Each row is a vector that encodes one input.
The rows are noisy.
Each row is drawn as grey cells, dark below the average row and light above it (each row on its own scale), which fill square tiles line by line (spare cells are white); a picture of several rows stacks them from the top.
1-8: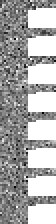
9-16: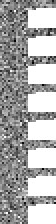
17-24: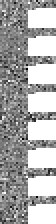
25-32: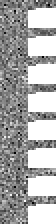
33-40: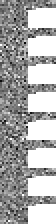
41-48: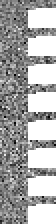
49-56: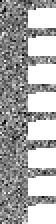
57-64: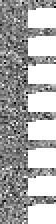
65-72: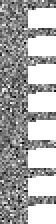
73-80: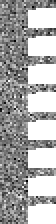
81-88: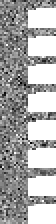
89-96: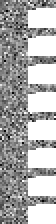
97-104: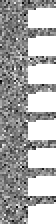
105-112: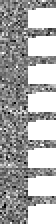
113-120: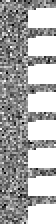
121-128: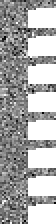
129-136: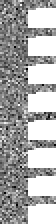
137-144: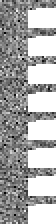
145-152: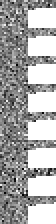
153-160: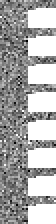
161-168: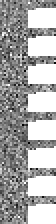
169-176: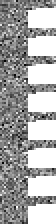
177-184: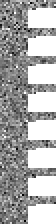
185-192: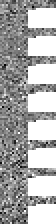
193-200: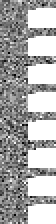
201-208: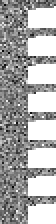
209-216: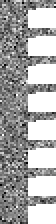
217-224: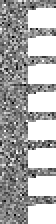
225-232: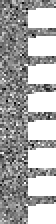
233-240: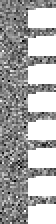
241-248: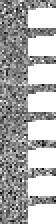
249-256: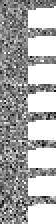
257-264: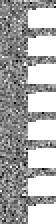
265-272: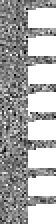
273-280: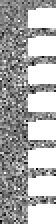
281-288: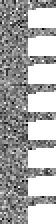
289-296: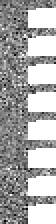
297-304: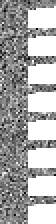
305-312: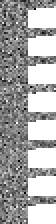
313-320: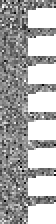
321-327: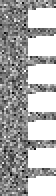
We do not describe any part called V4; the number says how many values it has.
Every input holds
a value of V4, together with either a point on a 3-point line and a point on a 5-point line, or a node of a 15-node tree.
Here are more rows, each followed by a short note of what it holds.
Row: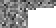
a node of a 15-node tree and a value of V4
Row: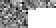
a point on a 3-point line, a point on a 5-point line and a value of V4
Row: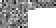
a node of a 15-node tree and a value of V4
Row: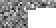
a node of a 15-node tree and a value of V4
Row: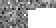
a node of a 15-node tree and a value of V4
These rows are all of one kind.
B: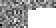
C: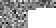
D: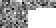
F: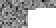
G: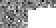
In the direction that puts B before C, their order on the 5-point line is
G, B, F, C, D.
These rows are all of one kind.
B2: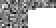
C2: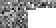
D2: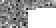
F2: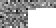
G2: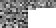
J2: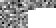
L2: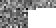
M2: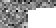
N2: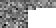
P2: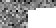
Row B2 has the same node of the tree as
M2 and P2.
